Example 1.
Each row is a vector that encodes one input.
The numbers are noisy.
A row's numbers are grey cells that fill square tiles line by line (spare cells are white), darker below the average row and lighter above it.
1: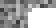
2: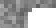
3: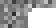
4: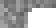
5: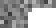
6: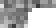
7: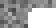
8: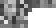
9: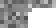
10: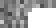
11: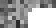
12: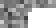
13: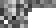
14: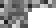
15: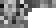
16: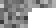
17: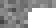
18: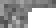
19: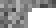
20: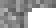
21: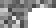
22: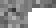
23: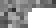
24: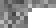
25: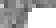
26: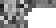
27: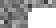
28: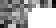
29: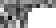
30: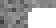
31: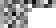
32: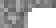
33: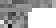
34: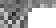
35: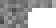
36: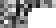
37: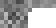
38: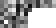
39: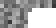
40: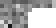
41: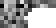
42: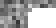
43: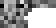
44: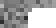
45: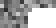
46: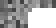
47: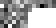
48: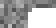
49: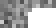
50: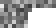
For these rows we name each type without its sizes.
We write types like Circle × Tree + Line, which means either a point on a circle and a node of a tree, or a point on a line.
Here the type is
List(Line).
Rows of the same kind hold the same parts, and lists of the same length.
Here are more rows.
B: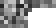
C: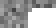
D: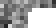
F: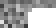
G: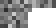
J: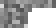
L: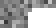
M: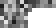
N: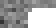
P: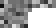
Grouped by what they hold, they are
B, M
C, F, G, N, P
D, J, L

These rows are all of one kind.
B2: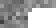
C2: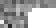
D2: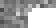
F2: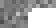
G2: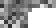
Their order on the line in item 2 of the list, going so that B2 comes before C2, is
G2, B2, D2, C2, F2.
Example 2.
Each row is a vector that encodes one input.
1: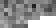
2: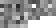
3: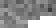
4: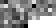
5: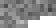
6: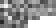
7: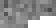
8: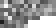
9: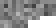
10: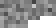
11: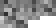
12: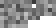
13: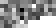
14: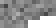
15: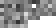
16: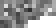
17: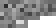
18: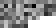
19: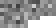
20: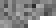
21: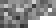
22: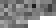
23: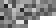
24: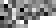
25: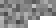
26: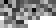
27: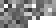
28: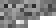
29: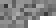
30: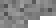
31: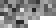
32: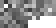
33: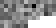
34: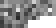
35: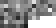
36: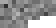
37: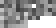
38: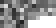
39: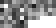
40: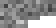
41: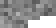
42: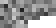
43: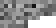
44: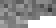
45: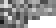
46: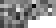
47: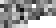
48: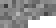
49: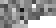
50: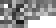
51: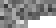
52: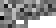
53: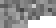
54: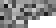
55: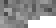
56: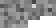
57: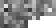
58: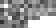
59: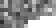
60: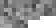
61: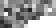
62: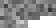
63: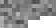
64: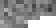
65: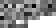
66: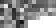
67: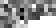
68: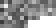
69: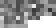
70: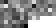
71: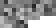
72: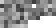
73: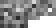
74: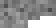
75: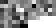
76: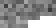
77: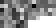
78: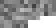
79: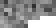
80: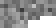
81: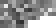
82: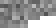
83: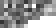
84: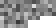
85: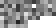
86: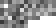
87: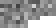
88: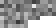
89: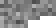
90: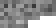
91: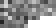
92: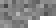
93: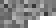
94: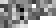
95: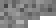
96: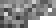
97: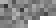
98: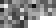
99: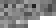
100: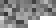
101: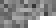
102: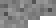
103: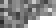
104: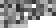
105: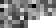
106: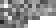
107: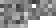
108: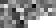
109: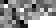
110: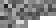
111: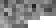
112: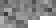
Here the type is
Line6 + Line12.
